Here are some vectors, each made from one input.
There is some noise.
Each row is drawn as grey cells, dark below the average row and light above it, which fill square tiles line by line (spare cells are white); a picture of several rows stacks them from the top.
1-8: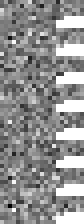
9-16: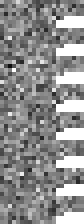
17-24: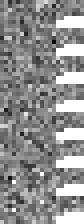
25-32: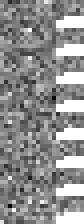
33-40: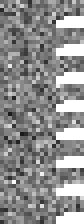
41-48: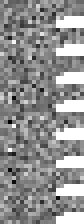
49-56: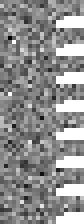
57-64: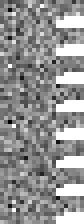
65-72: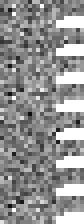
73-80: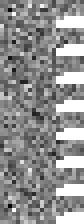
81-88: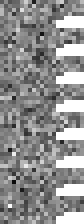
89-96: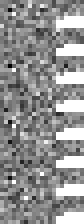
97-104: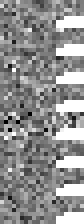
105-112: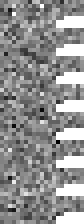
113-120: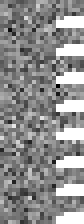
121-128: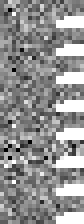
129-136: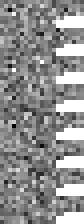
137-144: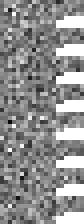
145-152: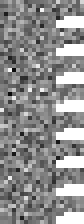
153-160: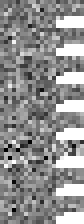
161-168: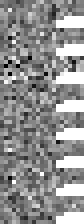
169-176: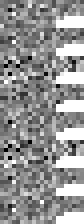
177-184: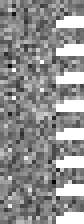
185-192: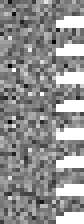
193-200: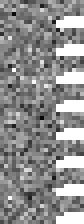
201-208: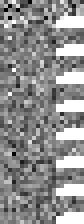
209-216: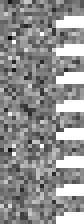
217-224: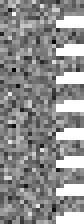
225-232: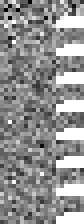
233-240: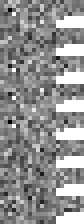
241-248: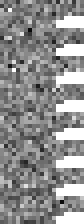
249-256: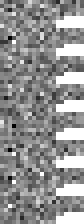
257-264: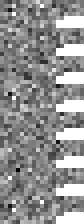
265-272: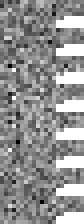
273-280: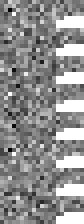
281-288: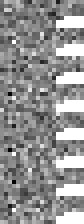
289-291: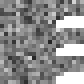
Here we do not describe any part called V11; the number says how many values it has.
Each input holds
a list of up to three items, each a true/false value and a value of V11.
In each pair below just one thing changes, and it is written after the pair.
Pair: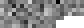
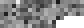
the true/false value in item 1 of the list
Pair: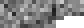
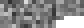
the value of V11 in item 1 of the list
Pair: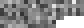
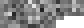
the true/false value in item 1 of the list
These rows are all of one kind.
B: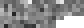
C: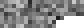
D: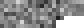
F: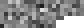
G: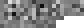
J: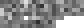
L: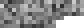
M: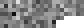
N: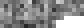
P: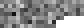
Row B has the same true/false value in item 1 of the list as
J, L and N.
